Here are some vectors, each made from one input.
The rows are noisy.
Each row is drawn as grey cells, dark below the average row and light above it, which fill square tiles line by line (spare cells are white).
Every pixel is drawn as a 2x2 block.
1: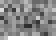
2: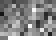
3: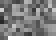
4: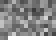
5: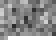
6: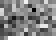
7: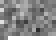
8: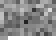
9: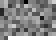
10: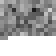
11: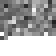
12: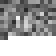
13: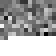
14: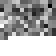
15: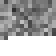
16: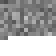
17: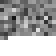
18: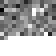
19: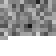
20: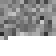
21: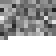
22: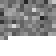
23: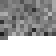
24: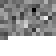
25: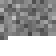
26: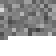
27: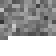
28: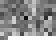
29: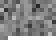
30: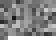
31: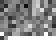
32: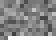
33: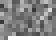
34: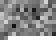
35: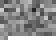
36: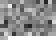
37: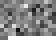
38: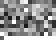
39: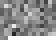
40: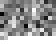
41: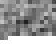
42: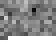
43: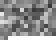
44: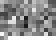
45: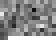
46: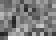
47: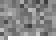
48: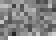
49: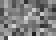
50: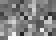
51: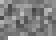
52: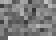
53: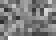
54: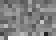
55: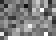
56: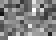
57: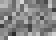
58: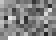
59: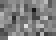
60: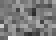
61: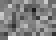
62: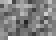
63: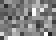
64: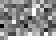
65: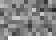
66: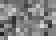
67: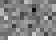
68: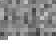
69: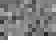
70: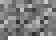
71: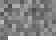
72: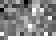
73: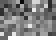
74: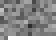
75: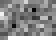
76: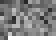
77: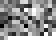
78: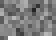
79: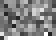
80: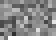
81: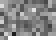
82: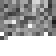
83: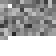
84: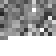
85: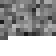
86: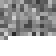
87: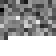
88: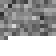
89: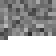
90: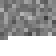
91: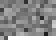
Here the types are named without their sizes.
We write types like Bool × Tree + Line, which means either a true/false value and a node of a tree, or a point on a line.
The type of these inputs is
(Bool × Bool × Bool × Bool + Line) × Line.
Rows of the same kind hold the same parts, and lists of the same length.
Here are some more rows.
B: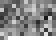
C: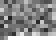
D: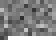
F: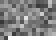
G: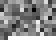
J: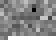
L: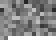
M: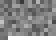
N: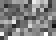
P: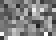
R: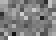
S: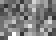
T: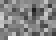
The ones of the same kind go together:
B, N, P, S
C, D, F, G, J, L, M, R, T

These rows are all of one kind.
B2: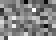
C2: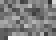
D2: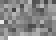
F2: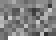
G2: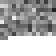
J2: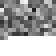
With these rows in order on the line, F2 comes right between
C2 and J2.
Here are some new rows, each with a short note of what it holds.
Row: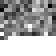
a point on each of two lines
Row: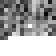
a point on each of two lines
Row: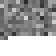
a point on a line and four true/false values
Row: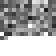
a point on each of two lines
